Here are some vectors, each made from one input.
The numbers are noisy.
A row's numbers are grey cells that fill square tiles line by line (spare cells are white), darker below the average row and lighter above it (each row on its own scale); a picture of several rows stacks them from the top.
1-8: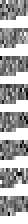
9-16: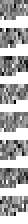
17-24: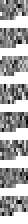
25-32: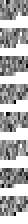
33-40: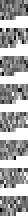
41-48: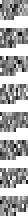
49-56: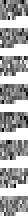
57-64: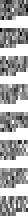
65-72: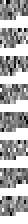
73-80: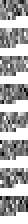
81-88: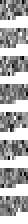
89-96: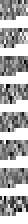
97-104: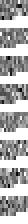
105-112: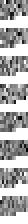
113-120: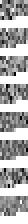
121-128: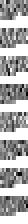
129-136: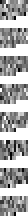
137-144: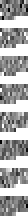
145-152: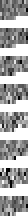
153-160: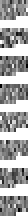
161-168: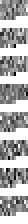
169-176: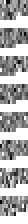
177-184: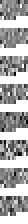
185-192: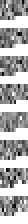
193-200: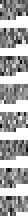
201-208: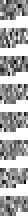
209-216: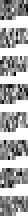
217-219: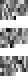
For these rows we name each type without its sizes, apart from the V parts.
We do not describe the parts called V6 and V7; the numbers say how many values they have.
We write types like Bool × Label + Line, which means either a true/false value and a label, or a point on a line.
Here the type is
Bool × (Circle + V7) + V6.
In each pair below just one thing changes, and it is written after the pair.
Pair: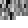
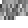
the true/false value
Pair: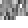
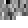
the true/false value
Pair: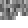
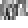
the true/false value
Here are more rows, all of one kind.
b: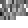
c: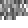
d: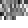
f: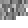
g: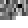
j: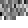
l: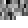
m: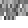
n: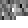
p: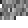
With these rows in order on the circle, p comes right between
l and n.
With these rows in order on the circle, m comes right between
j and l.
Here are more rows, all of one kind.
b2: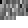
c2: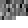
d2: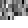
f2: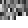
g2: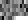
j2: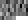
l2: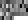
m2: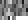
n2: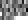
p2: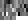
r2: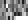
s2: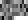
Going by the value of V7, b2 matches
d2, l2, n2 and r2.
